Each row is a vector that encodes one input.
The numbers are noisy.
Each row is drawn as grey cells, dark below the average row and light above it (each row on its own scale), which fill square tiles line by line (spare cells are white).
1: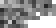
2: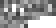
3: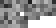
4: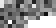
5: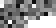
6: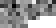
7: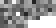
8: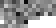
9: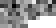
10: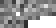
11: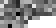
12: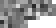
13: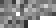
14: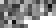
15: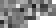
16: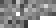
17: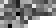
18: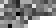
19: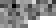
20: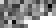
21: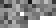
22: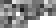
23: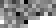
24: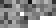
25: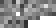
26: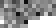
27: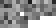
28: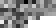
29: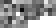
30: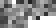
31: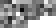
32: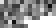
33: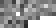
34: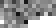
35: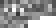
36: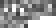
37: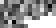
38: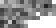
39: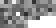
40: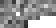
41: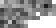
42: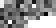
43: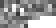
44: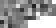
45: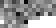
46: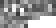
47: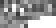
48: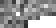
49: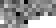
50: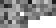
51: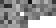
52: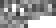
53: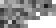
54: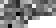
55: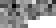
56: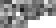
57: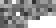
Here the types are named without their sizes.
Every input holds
a label and a true/false value.
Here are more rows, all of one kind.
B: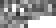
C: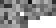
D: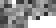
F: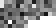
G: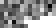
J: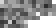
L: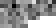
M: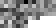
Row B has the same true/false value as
C and L.
